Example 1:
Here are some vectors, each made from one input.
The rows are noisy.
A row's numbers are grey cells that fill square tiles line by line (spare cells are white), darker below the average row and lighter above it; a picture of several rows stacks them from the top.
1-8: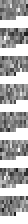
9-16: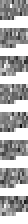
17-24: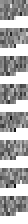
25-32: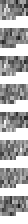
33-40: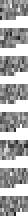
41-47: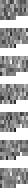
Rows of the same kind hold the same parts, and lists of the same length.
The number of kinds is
2.
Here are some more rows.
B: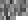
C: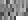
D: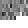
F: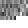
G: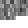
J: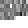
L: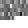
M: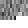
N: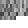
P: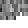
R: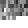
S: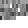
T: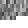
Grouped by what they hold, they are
B, C, D, F, G, J, L, M, N, P, S, T
R

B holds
three true/false values.
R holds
a fixed value.
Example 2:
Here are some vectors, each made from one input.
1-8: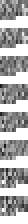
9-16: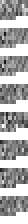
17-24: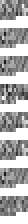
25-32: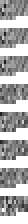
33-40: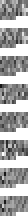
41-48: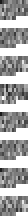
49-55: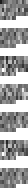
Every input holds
a point on a 5-point line.
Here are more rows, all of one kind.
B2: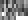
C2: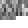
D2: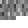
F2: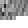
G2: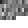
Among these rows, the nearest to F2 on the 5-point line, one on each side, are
C2 and D2.
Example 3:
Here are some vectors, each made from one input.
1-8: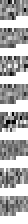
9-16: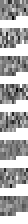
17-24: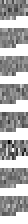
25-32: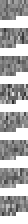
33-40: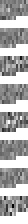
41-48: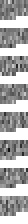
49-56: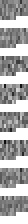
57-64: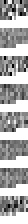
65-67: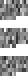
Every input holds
four true/false values.
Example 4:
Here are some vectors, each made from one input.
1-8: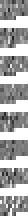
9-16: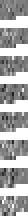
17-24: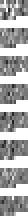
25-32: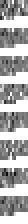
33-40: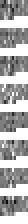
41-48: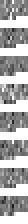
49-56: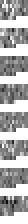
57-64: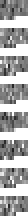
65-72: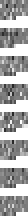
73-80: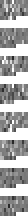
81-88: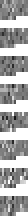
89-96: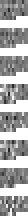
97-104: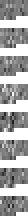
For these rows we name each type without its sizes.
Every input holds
a point on a line.
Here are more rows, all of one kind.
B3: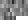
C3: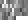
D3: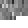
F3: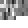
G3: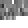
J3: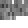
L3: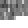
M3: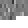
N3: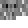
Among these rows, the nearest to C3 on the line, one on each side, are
D3 and M3.
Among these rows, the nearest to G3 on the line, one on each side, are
L3 and M3.
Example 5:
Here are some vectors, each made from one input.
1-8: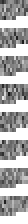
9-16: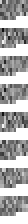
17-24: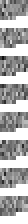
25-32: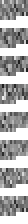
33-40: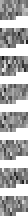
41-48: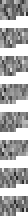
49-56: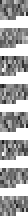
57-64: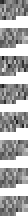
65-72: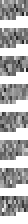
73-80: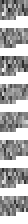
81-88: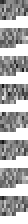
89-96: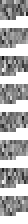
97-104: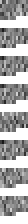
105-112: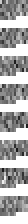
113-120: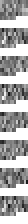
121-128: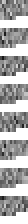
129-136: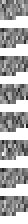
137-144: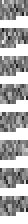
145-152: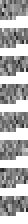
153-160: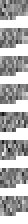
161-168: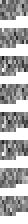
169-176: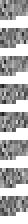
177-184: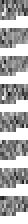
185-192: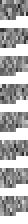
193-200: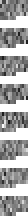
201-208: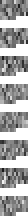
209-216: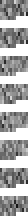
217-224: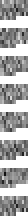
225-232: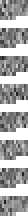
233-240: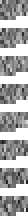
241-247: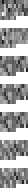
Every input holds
a point on an 8-point line.
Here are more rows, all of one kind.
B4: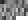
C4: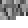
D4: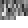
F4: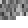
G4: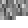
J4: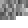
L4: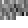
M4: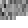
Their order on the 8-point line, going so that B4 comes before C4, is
D4, B4, F4, M4, J4, G4, C4, L4.
